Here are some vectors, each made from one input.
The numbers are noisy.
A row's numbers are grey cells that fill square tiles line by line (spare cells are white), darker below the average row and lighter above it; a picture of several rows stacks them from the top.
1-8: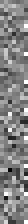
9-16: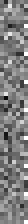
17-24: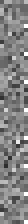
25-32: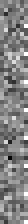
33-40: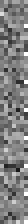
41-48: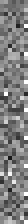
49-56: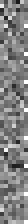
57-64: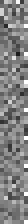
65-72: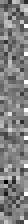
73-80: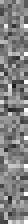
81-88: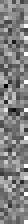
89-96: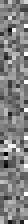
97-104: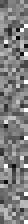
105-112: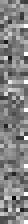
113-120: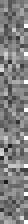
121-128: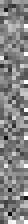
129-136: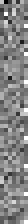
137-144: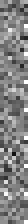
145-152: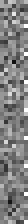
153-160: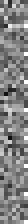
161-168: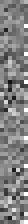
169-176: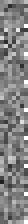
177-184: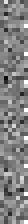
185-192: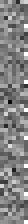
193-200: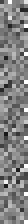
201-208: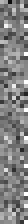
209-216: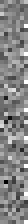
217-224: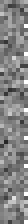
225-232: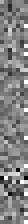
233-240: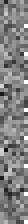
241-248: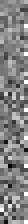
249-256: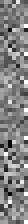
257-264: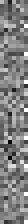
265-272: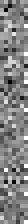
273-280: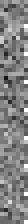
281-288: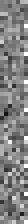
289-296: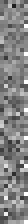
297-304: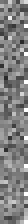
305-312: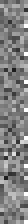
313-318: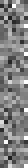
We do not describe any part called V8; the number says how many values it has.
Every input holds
either a point on a 16-point circle and a value of V8, or a fixed value, or one of 11 labels and a true/false value.
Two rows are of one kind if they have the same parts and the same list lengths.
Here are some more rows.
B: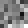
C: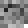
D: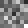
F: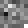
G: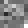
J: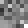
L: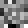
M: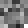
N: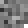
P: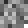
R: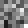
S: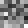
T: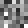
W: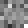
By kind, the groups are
B, D, F, G, J, M, P, T, W
C, N, R, S
L

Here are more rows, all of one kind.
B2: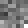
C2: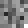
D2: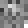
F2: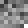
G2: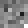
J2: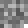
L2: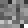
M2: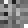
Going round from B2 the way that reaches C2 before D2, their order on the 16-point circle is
B2, C2, M2, D2, J2, G2, F2, L2.
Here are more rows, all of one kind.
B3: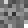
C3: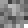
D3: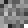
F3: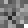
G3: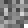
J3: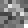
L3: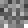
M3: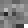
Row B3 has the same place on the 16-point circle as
J3 and L3.
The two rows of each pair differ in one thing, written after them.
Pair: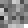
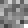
the label
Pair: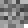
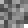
the true/false value
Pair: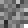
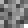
the label
